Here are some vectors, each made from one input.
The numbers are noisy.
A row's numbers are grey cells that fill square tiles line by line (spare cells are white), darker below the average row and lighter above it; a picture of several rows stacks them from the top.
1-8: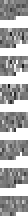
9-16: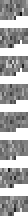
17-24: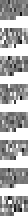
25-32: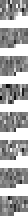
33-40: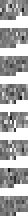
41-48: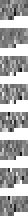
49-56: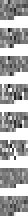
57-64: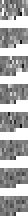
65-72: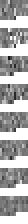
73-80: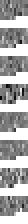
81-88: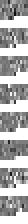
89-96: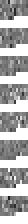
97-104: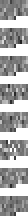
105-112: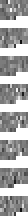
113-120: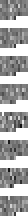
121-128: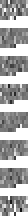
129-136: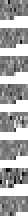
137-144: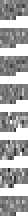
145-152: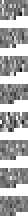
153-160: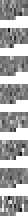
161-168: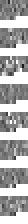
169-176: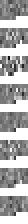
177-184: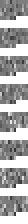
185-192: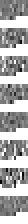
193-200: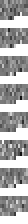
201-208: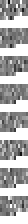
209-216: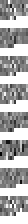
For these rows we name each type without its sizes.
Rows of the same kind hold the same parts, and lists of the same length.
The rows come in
2 kinds.
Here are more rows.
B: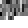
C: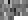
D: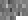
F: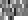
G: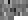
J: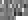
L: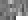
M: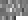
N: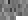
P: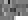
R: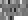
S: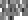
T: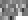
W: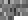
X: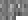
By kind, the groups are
B
C, D, F, G, J, L, M, N, P, R, S, T, W, X

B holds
a fixed value.
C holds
four true/false values.
